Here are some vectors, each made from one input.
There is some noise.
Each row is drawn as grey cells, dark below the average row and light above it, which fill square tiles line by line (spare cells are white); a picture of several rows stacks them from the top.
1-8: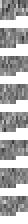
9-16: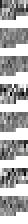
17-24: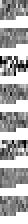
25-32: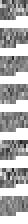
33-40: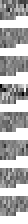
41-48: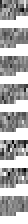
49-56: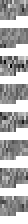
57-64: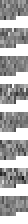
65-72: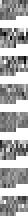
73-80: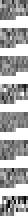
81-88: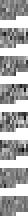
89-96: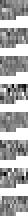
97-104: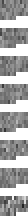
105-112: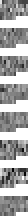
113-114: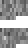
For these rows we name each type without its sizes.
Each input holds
a label, together with either a point on a circle and a true/false value, or a fixed value.
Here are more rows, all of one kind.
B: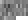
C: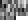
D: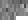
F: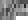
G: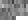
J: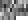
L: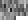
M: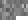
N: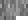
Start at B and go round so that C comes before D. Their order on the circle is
B, F, N, L, G, J, M, C, D.
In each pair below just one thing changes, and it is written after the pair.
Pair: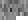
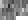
the place on the circle
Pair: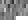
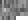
the place on the circle
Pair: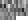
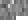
the true/false value
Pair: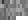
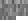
the place on the circle
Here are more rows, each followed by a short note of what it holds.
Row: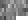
a point on a circle, a label and a true/false value
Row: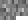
a label
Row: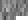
a label
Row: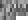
a label
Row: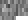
a label
